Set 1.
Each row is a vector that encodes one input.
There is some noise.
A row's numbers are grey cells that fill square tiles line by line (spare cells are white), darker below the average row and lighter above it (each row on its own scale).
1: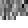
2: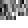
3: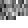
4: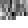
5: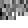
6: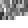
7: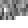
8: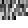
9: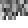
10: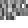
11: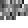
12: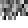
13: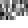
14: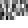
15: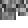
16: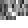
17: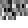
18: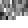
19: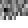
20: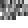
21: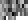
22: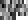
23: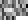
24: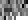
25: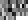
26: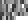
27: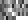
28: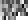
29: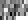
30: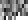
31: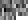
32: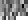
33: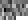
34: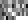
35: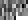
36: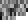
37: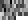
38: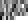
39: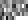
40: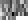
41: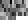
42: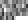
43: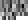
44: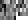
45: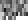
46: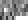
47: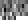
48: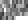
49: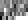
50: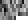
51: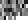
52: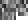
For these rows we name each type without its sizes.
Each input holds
a point on a line.
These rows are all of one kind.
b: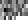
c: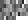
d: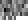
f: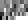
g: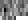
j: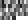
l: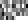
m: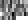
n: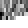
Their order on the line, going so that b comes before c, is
b, d, g, m, j, c, f, n, l.
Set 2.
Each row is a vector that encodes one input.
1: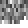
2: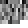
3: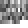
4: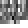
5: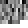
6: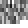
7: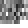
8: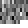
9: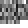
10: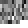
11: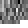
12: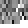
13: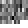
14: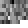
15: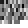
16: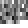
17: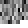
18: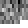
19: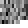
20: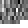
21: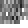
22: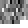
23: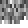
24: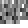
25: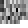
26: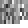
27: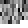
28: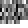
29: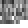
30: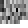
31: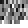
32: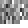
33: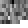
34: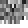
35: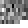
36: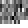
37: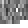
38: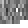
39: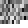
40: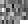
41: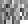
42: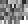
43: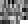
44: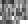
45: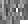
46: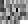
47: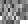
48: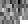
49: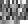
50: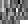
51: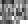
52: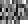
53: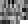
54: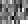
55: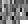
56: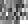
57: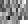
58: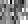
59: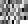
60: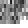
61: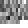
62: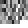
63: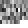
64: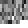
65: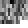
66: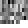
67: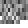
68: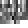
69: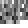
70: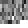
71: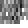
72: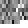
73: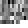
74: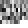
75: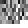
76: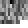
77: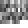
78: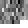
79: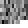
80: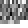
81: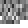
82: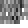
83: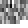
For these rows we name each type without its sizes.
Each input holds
a point on each of two lines.
